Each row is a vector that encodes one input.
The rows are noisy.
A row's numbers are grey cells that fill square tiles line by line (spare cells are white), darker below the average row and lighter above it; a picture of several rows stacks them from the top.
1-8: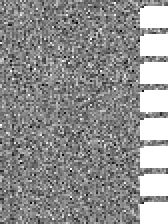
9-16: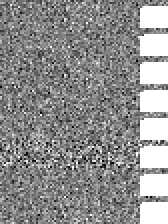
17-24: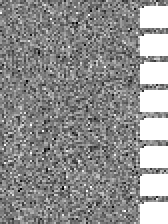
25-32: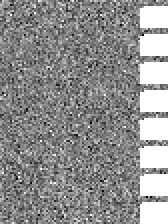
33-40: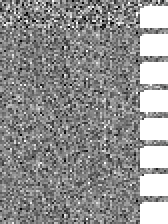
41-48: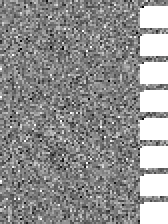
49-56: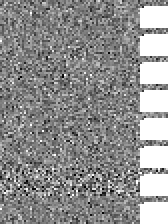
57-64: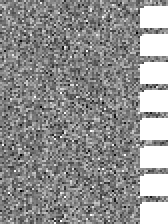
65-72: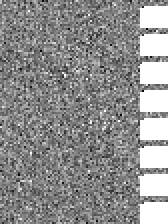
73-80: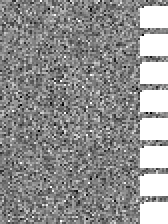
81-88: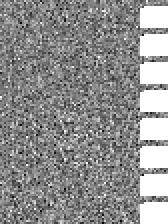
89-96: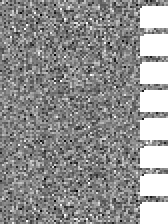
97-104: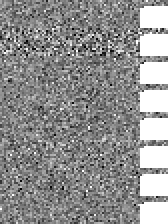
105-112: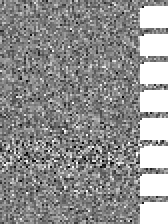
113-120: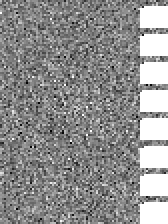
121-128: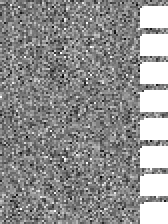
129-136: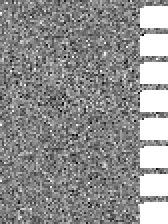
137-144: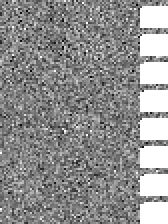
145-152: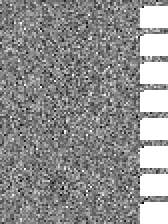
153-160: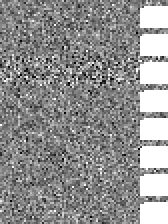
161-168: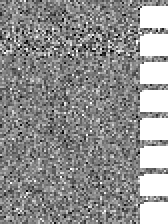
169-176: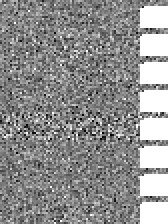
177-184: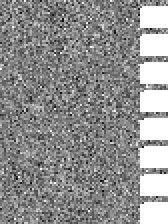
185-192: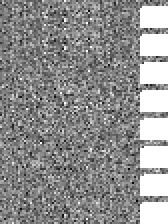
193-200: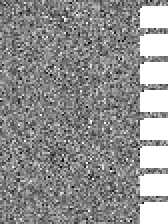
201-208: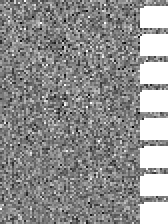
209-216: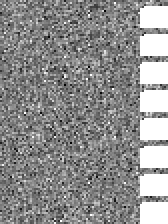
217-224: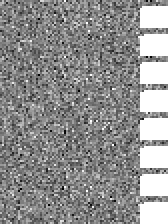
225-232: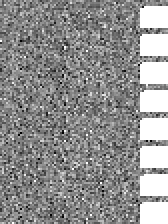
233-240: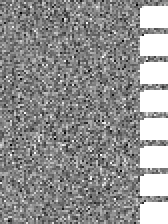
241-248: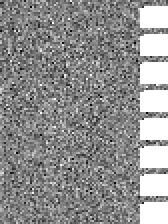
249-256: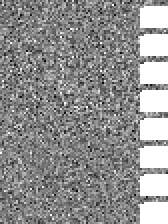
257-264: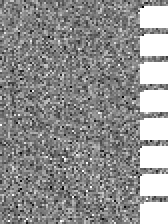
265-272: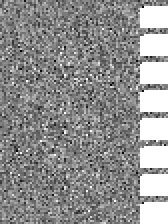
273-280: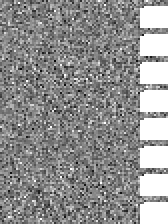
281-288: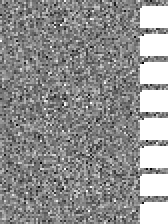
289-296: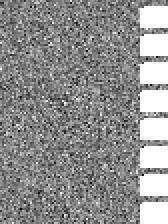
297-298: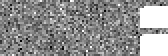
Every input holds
a list of up to three points on a 12-point line.
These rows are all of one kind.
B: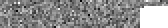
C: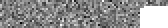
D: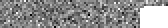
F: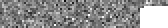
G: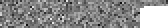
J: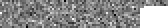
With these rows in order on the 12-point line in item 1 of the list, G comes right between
C and J.
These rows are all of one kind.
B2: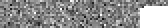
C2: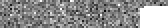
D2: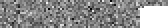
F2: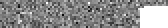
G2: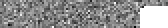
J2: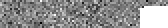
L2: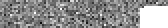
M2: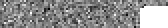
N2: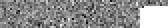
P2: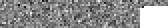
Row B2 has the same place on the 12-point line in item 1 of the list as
C2 and L2.
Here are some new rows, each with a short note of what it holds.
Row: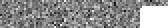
a list of one item
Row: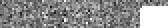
a list of one item
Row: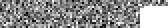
the empty list
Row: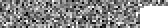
the empty list
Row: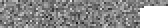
a list of two items
